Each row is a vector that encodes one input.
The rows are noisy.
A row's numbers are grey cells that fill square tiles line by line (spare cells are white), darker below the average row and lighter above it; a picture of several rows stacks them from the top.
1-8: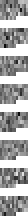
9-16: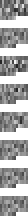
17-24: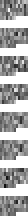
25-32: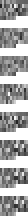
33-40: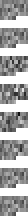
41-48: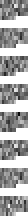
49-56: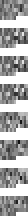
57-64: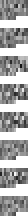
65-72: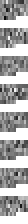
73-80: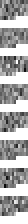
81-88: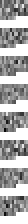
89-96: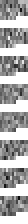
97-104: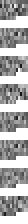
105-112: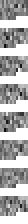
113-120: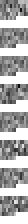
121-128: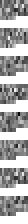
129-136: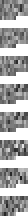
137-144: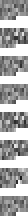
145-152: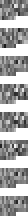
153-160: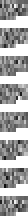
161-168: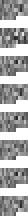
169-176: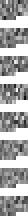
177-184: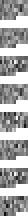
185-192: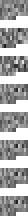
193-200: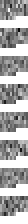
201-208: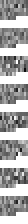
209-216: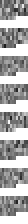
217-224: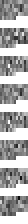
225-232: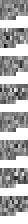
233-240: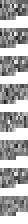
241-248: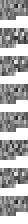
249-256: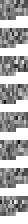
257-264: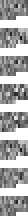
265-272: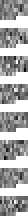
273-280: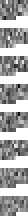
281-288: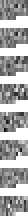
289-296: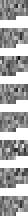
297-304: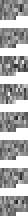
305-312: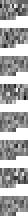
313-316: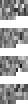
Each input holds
a point on a 16-point circle.
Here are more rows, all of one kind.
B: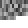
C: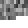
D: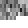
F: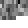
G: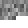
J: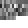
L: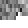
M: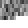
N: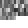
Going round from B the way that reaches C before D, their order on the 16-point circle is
B, M, F, C, G, L, D, N, J.
